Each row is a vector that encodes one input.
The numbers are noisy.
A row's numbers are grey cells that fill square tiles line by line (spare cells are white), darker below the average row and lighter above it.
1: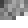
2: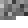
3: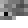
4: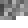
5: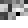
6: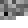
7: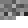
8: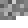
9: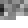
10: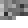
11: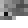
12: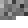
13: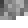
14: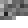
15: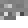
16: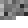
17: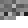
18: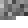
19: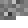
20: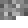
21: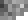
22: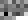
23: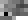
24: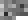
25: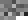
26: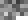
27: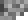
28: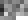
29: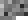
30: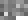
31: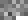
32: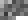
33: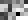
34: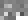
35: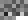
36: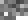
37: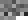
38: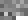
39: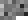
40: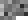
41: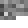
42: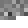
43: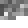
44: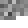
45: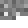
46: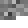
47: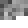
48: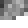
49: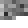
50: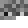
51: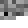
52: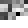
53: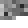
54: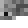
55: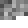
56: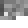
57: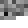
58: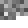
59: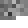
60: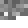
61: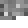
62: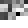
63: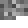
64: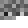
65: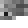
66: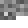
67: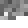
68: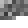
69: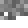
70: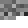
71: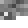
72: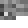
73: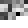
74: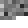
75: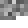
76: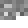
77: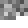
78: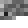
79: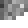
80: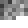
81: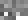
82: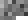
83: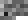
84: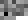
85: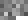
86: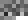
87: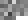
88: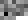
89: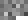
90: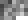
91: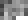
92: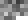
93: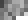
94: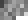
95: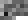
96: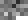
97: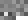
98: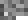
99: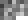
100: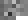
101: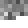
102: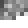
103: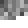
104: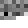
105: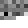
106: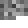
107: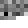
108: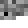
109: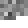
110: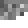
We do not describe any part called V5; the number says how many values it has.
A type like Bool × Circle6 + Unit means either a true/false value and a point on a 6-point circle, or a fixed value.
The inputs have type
List2(Bool × V5).
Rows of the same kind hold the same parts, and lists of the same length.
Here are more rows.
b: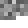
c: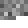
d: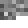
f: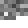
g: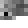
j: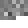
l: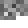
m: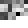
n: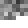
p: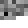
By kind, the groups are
b, c, d, f, j, l, n
g, p
m

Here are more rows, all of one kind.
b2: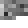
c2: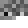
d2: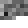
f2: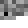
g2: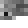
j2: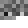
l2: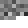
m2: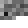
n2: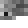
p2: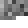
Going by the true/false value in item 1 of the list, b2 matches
f2, l2 and p2.
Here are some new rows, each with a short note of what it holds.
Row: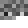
a list of one item
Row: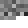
a list of one item
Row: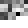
the empty list
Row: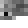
a list of one item
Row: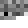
a list of one item
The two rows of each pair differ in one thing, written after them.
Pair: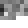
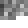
the value of V5 in item 2 of the list
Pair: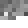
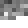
the true/false value in item 2 of the list
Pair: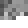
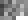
the true/false value in item 1 of the list
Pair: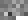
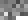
the value of V5 in item 2 of the list
